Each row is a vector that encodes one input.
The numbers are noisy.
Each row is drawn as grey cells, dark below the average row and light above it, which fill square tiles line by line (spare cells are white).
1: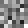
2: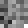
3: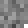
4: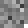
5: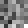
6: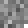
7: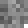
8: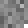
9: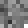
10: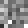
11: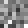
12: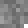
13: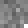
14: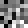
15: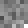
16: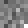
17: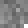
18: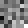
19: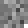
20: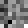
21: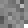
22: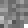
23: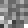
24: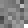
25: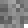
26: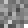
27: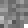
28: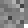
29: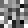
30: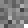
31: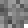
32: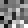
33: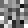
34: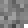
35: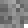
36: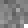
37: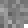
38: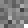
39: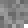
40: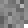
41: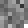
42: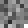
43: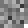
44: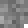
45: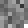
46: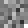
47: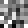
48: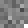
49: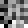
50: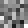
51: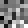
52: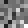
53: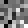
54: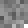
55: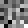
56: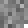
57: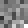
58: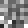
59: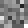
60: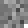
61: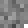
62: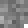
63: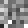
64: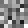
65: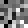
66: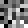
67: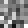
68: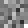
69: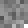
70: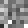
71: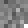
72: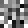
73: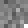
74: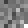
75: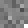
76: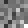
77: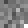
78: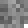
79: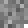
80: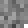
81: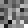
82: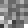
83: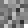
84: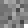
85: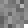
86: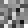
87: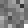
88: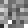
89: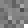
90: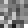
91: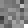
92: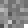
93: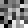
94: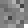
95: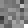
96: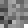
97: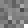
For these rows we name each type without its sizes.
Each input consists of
three true/false values.
